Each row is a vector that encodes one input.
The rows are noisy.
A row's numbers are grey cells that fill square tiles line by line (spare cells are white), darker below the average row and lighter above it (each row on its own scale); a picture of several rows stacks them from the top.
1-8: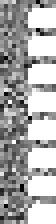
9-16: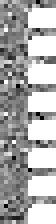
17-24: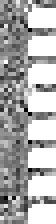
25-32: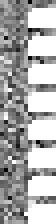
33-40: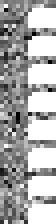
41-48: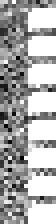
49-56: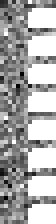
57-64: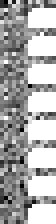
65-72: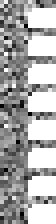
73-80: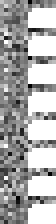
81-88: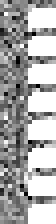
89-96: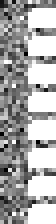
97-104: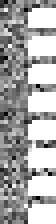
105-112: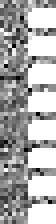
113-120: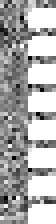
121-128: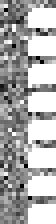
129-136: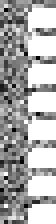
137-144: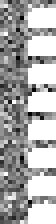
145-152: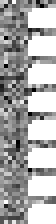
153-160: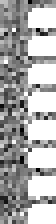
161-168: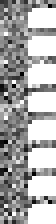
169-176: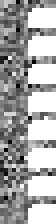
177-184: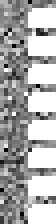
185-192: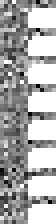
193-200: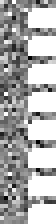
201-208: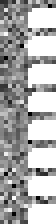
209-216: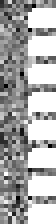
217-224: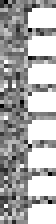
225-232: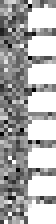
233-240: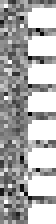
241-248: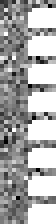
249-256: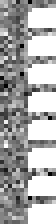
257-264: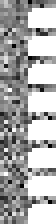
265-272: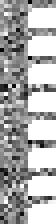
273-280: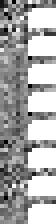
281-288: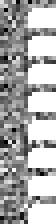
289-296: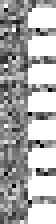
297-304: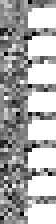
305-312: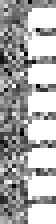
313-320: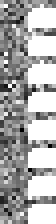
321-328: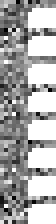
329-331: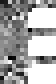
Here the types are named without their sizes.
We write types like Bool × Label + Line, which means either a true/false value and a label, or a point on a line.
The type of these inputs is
Circle + List(Bool × Line).
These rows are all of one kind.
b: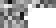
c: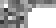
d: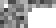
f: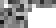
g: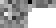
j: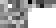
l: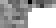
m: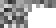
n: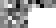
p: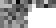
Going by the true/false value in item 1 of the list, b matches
g and p.
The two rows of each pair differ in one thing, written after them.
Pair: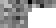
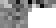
the place on the line in item 1 of the list
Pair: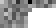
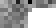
the place on the line in item 2 of the list
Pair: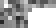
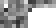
the true/false value in item 2 of the list
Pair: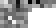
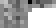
the place on the line in item 1 of the list
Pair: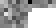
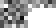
the place on the line in item 1 of the list
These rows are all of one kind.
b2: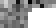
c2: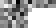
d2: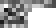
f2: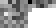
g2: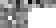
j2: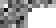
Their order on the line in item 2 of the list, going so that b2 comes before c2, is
b2, d2, j2, f2, g2, c2.
